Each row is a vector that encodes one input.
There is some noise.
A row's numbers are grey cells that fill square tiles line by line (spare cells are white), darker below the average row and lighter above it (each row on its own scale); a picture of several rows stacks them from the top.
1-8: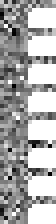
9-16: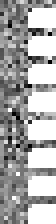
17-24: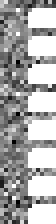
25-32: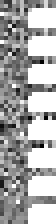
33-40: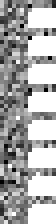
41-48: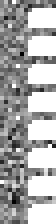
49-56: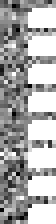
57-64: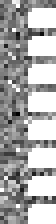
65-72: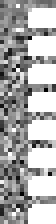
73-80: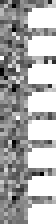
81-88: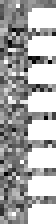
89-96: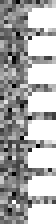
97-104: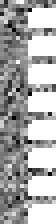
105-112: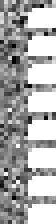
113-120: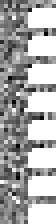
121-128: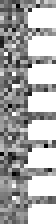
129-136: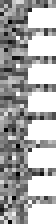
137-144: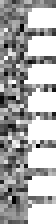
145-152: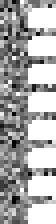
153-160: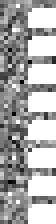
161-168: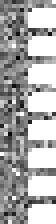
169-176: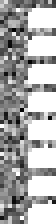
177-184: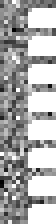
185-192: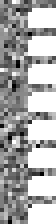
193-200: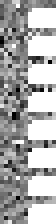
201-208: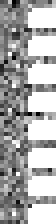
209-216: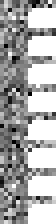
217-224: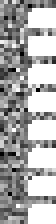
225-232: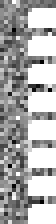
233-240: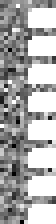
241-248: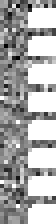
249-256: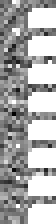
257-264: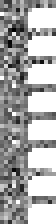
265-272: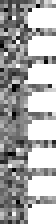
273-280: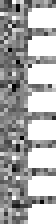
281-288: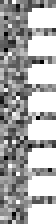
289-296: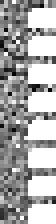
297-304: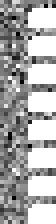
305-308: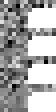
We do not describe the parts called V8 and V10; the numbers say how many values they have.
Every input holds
a value of V8, together with either a true/false value and a value of V10, or a list of up to two points on a 5-point line.
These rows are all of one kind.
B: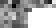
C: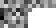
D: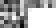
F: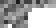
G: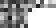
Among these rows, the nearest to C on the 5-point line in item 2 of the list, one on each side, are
F and G.
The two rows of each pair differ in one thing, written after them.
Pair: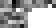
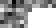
the value of V10
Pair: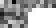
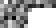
the value of V8
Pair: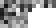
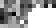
the true/false value
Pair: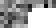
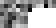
the true/false value
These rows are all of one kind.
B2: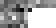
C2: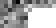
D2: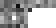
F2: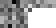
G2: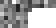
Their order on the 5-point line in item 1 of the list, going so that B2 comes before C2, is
B2, D2, C2, F2, G2.
